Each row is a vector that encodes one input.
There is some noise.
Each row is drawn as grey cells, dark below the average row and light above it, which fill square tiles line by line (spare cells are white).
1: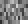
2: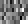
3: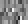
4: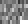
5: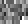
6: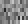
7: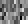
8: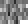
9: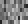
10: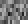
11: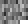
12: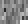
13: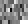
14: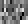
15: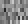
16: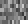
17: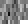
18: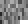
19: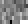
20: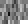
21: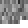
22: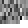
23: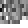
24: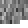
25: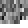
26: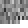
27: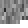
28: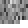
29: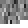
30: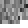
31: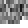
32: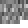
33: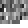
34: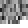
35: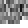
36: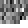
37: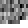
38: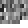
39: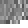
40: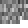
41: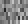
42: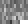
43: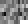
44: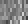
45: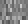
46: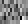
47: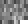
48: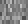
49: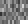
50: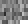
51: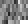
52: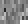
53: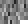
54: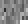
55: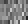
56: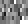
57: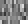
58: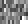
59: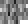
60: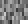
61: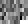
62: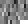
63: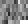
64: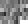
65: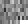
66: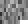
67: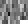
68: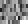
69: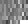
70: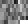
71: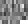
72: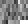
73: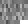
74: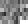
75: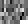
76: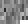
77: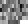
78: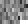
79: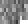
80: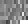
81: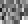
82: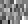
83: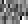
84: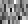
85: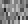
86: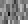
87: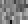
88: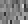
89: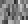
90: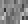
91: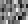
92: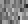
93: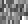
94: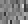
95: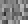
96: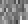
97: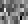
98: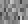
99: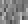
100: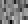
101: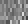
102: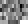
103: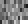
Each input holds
a point on a 5-point line, together with either a point on a 5-point line, or a node of a 10-node tree.
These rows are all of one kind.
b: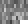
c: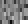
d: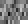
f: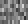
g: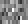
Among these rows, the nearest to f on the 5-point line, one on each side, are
b and d.
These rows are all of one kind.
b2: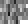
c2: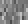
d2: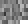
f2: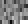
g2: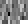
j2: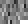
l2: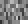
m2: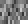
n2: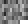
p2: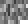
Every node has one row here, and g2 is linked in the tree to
c2.
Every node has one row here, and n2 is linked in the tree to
d2.
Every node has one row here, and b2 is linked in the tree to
c2 and p2.
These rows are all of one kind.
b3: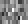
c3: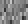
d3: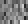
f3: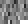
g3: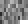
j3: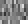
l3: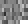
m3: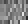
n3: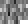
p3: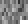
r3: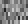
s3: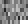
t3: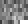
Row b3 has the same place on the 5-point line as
g3, r3 and s3.
